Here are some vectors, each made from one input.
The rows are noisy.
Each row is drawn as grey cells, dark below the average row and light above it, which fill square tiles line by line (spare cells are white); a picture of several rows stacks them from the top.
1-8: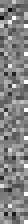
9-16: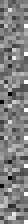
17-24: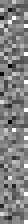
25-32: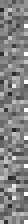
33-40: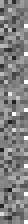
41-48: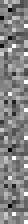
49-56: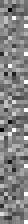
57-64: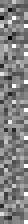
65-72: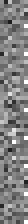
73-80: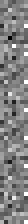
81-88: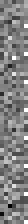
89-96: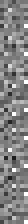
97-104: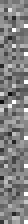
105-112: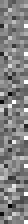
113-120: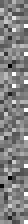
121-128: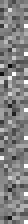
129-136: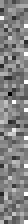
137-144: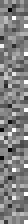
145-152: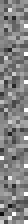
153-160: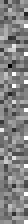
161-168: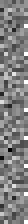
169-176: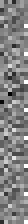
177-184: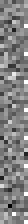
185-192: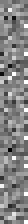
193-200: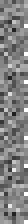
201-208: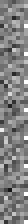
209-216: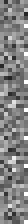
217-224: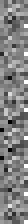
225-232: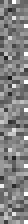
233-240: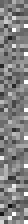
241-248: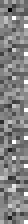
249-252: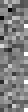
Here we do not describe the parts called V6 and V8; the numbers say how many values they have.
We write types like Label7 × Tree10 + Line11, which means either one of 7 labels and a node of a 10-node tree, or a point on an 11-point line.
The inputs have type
Bool × (Line5 + V6) + V8.
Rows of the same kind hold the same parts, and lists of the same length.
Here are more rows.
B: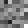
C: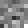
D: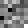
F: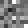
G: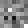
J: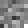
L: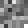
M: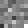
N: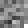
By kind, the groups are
B, G
C, J, M, N
D, F, L

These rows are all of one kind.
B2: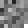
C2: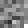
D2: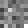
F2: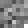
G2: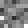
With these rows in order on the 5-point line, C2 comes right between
F2 and G2.
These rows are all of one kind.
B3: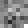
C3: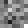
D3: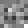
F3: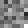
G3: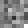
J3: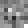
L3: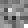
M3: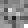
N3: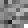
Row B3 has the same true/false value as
C3 and N3.
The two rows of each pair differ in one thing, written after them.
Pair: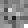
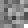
the value of V6
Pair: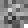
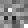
the true/false value
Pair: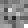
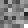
the value of V6
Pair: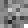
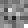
the true/false value
